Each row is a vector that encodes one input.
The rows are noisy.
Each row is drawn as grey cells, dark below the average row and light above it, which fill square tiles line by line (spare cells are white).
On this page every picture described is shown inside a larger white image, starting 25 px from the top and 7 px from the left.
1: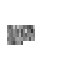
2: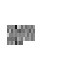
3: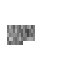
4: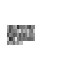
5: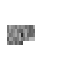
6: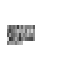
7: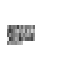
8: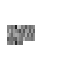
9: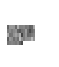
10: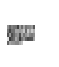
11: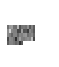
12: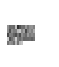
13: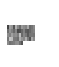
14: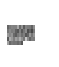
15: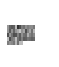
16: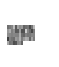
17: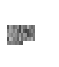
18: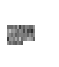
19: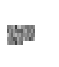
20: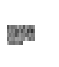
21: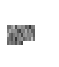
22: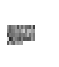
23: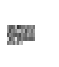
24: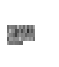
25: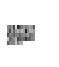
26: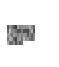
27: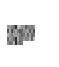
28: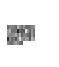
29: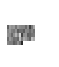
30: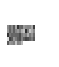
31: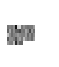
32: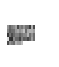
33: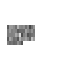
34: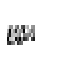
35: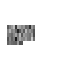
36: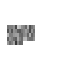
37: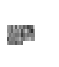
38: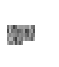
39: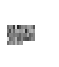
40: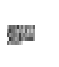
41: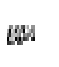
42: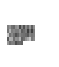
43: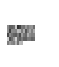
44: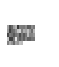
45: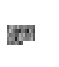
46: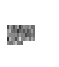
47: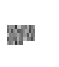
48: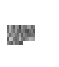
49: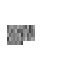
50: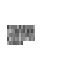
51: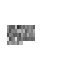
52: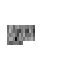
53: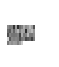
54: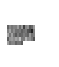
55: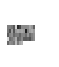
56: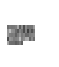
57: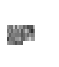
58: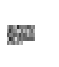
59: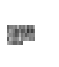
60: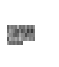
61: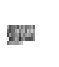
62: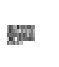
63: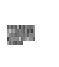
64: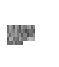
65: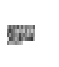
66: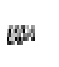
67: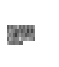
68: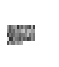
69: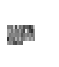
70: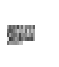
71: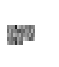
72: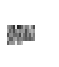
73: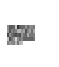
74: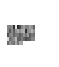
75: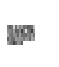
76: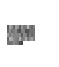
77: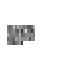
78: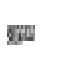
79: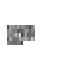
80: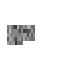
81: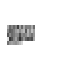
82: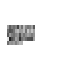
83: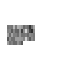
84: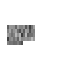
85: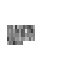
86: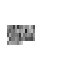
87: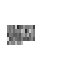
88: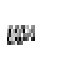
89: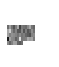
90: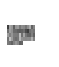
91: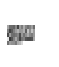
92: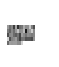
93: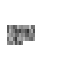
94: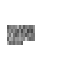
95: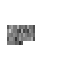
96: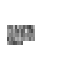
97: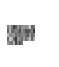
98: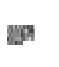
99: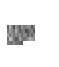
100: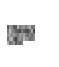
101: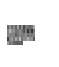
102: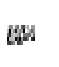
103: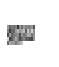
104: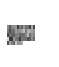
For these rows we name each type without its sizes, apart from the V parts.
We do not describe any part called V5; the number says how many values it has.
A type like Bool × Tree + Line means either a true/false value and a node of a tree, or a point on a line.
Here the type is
List(Bool × V5).
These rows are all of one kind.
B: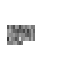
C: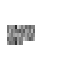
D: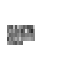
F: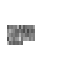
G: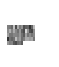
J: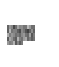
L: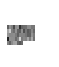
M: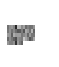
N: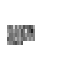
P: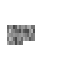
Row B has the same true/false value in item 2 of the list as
C, F, M and P.
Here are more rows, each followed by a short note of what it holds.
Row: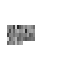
a list of one item
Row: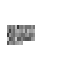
a list of one item
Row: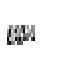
the empty list
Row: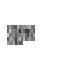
a list of two items
